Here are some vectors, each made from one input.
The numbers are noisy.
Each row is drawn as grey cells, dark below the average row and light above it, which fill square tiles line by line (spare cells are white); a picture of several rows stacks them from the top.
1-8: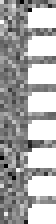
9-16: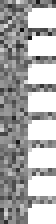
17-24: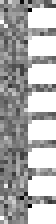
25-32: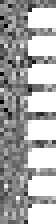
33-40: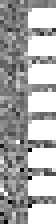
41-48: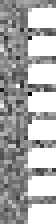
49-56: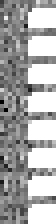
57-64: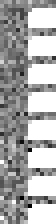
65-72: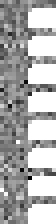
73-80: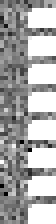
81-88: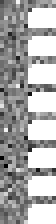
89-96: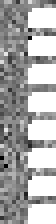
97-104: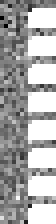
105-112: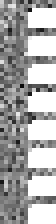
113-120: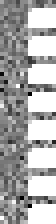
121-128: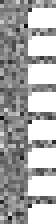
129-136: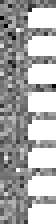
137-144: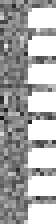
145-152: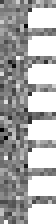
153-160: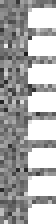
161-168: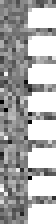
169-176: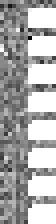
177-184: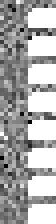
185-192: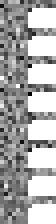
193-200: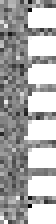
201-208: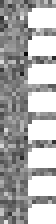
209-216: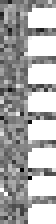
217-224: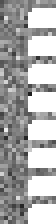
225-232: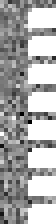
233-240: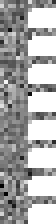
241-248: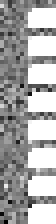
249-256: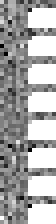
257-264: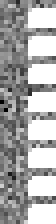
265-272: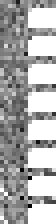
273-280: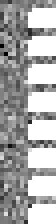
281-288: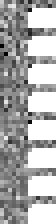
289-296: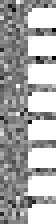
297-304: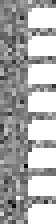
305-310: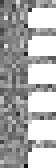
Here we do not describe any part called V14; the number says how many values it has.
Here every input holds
a point on a 7-point line, together with either a point on a 13-point line, or a value of V14.
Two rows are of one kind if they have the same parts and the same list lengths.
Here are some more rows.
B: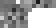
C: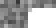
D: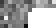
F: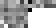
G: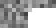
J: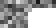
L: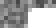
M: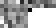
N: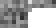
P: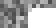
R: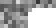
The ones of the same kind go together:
B, C, G, J, L, N, P, R
D, F, M

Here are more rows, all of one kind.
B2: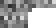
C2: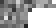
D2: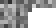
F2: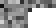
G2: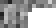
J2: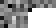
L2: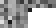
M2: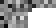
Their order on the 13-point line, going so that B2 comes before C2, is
J2, M2, B2, C2, G2, D2, L2, F2.
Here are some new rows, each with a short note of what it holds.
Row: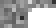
a point on a 7-point line and a value of V14
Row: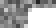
a point on a 7-point line and a value of V14
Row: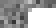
a point on a 7-point line and a value of V14
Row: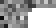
a point on a 7-point line and a point on a 13-point line
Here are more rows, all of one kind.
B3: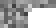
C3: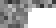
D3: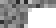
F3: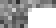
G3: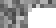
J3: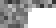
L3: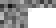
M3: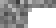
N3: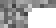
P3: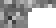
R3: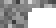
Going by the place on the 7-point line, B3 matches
N3 and P3.
